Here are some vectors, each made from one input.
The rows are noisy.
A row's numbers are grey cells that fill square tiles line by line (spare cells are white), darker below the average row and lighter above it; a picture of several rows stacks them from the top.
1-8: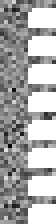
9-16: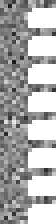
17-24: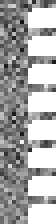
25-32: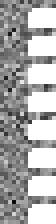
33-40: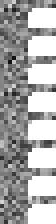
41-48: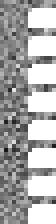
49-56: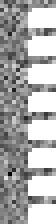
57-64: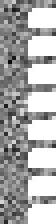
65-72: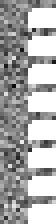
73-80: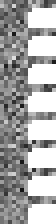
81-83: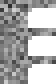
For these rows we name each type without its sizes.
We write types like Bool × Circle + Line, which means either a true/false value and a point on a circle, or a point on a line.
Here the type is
(Label + Line) × (Tree + Unit).
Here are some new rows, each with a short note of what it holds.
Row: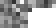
a label and a node of a tree
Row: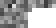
a label and a node of a tree
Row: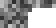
a label
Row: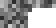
a label
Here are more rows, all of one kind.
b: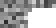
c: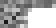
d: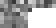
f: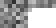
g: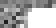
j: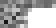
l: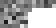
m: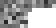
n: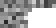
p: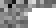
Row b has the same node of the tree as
d, n and p.
